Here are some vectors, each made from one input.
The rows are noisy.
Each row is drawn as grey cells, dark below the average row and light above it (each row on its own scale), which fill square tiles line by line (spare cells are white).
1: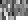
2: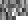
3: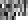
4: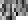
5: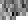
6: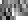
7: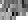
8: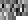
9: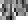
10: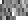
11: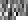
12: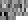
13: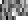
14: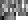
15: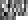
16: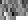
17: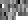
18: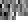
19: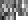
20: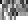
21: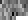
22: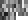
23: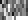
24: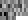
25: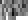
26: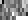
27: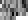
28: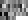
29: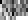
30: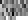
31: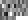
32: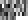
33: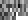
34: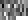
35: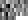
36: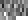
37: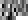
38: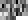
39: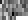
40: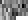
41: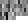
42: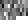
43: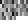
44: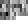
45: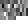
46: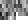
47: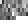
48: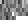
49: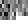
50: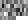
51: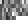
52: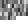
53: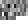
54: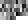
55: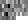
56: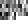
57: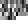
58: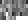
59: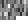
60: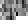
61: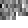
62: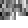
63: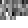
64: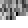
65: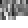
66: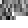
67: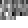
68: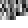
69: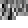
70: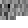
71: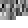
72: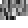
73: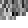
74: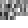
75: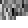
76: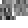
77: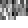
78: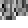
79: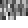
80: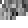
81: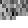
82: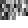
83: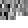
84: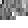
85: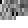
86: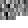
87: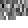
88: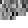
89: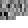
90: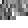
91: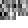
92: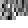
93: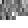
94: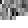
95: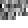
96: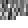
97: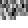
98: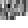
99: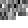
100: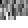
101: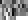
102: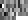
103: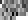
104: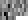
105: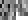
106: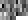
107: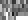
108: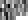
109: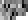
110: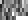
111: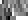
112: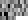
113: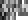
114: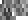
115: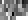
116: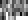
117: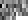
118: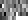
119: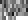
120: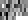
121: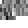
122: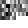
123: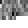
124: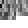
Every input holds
a true/false value, together with either one of 10 labels, or a point on a 6-point line.
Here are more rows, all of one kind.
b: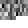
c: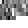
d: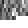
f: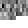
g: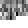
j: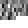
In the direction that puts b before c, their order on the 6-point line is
d, f, b, g, c, j.
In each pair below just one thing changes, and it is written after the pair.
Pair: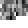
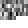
the place on the 6-point line
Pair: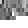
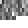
the place on the 6-point line
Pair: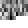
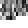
the place on the 6-point line
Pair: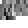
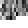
the true/false value
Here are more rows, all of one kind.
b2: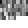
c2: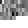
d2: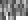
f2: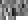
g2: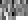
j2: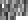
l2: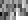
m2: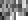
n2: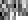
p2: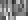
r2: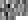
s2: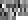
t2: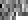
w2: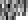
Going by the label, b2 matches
g2, j2, t2 and w2.
